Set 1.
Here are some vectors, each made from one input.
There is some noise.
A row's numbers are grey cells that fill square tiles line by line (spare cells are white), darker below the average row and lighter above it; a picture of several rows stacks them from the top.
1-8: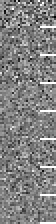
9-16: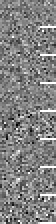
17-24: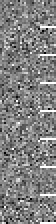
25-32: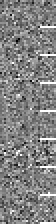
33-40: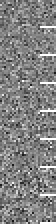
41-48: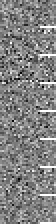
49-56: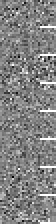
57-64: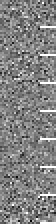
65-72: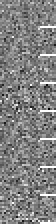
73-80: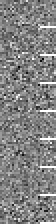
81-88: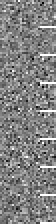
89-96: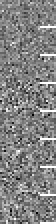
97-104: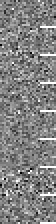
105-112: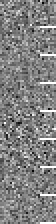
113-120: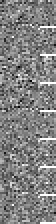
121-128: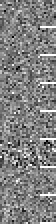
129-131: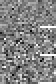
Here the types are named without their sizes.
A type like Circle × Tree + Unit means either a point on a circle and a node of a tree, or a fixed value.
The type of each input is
(Bool × Circle + Unit) × Line.
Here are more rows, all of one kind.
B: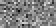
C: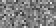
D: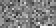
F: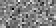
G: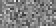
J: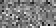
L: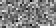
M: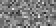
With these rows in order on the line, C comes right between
G and J.
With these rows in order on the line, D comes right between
J and M.
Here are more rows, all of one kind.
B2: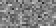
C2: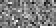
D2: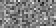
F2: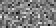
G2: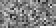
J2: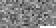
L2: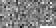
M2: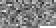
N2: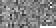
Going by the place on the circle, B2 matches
C2, G2 and N2.
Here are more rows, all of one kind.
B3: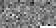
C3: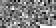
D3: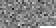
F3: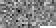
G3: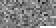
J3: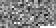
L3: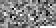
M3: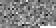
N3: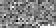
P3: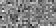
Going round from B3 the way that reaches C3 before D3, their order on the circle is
B3, C3, N3, G3, D3, F3, J3, P3, L3, M3.
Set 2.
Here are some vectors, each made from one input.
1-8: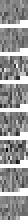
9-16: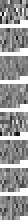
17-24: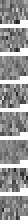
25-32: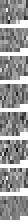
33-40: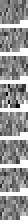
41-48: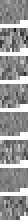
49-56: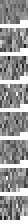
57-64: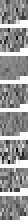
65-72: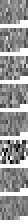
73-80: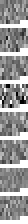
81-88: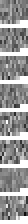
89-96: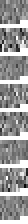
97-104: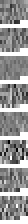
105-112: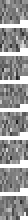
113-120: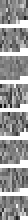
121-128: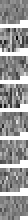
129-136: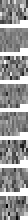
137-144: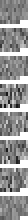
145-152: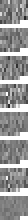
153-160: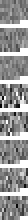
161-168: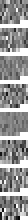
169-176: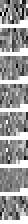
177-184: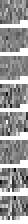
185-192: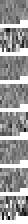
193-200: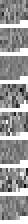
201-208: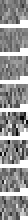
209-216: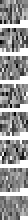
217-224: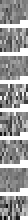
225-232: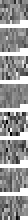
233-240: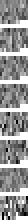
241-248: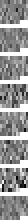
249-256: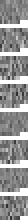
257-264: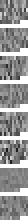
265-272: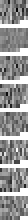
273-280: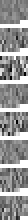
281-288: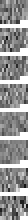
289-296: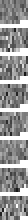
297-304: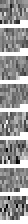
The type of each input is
Line10 + List2(Line16).
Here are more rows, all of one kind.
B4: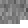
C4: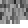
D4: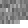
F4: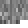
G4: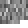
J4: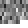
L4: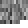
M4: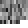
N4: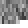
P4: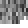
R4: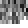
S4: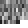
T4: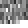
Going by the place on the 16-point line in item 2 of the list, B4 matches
R4 and S4.
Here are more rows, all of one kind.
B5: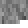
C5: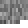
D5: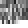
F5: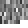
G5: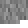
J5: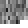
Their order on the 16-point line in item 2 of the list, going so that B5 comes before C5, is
F5, B5, G5, J5, D5, C5.
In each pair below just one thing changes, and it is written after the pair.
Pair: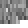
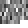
the place on the 16-point line in item 2 of the list
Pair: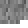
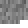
the place on the 16-point line in item 2 of the list
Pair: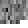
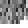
the place on the 16-point line in item 1 of the list
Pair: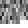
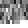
the place on the 16-point line in item 1 of the list
